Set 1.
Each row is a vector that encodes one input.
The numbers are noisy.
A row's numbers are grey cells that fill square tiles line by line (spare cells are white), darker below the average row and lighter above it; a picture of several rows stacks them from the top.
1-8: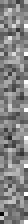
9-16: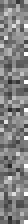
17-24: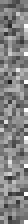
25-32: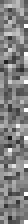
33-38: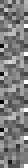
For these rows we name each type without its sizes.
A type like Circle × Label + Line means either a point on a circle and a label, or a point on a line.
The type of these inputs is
Circle.
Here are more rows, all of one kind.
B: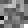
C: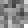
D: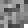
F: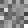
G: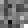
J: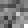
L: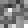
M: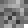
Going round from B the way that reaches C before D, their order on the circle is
B, M, F, C, L, J, G, D.
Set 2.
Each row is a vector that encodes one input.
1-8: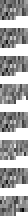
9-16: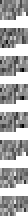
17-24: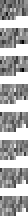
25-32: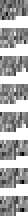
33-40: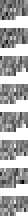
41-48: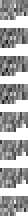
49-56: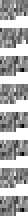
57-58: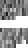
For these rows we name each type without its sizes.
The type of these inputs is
Label.
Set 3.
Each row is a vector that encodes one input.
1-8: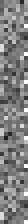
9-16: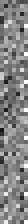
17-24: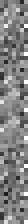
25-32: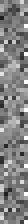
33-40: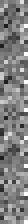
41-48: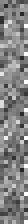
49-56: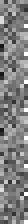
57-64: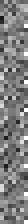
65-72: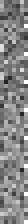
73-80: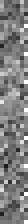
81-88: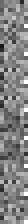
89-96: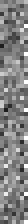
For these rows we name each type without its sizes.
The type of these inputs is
Bool × Bool × Bool × Bool.
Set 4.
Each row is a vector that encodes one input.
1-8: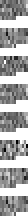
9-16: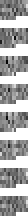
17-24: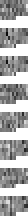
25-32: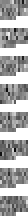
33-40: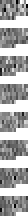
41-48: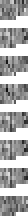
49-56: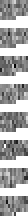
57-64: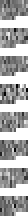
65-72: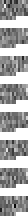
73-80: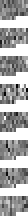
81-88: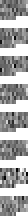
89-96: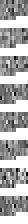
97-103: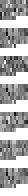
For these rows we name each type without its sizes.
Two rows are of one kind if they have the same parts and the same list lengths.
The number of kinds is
2.
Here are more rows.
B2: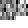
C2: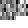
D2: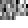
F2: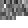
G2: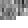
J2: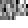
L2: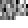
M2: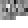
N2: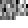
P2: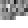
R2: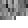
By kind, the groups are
B2, C2, D2, J2, L2, N2
F2, G2, M2, P2, R2

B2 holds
a fixed value.
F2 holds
a node of a tree.
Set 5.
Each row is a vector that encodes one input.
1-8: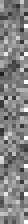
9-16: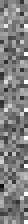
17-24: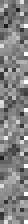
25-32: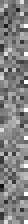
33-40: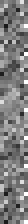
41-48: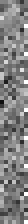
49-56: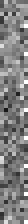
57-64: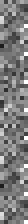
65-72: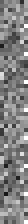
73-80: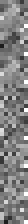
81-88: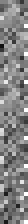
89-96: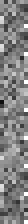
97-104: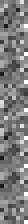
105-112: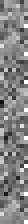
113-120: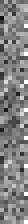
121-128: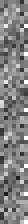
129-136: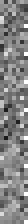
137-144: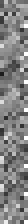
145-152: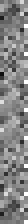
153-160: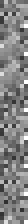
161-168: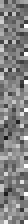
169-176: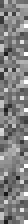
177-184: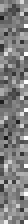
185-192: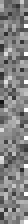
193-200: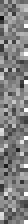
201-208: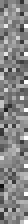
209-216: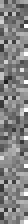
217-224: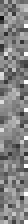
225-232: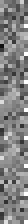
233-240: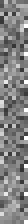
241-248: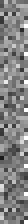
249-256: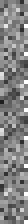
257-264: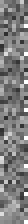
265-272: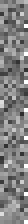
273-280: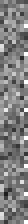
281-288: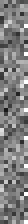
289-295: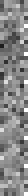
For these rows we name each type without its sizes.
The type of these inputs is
Bool × Bool × Bool × Bool.
